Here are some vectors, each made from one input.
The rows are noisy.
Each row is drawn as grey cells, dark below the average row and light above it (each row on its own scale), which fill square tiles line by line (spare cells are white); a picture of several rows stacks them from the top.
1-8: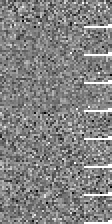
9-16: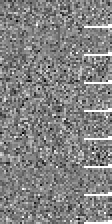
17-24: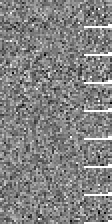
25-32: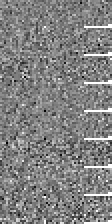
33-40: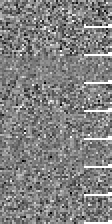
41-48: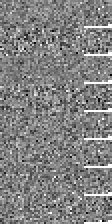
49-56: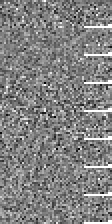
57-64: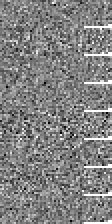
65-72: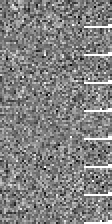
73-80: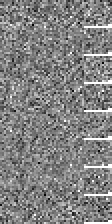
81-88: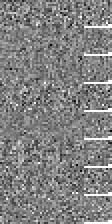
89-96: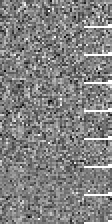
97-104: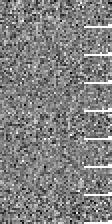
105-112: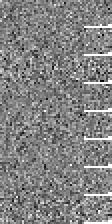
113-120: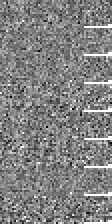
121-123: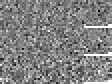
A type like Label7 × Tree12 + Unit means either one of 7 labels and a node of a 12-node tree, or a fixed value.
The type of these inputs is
Bool × List3(Line5).
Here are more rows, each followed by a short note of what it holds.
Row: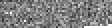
a true/false value, together with a list of one item
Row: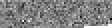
a true/false value, together with a list of three items
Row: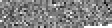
a true/false value, together with the empty list
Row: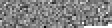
a true/false value, together with a list of one item
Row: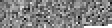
a true/false value, together with a list of two items
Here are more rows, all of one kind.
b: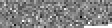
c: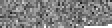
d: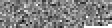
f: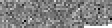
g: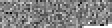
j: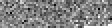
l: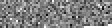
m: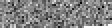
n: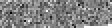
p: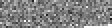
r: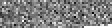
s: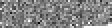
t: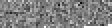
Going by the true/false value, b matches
f, j and r.
